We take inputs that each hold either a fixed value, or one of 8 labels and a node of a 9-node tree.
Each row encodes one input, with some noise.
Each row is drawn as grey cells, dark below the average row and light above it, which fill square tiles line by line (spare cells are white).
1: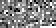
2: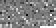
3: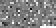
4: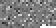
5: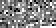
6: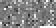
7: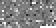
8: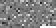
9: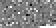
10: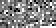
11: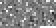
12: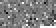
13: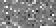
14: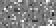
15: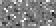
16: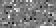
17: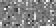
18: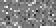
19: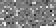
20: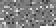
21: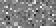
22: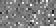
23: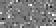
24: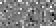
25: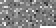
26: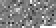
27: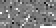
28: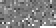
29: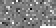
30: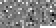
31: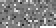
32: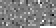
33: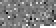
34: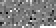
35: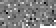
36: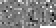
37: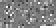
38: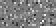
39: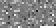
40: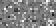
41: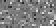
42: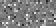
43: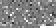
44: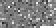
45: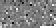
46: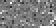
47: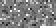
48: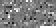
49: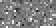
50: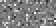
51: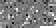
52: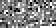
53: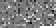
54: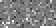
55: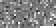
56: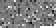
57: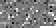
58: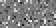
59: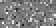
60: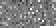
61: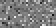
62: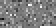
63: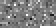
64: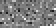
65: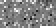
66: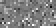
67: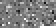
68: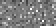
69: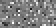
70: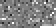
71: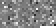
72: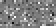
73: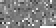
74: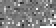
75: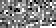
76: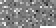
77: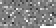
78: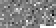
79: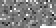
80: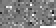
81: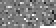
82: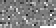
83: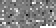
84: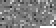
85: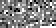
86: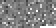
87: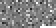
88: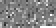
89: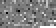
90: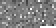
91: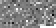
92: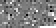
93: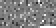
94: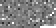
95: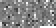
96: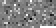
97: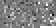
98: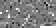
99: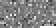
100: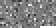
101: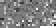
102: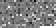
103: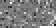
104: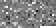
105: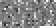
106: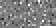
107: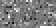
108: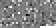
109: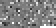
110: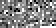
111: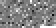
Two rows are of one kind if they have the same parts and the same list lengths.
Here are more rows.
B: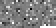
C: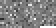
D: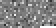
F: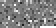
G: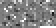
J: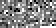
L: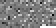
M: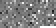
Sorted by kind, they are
B, C, D, F, G, L, M
J

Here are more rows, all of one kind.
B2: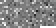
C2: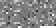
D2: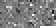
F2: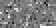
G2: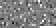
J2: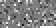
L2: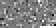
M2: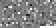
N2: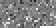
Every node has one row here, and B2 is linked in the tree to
D2, F2, G2 and N2.
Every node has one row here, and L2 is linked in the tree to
G2.
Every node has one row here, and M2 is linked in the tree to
N2.
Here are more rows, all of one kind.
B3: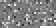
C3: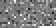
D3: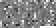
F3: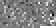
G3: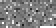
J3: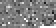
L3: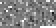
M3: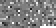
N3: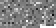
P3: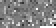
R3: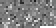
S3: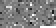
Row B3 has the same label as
G3, P3 and R3.
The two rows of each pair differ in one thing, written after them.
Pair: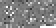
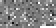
the node of the tree
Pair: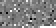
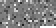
the label
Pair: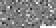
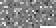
the label
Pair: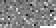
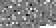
the label
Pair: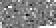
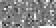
the node of the tree
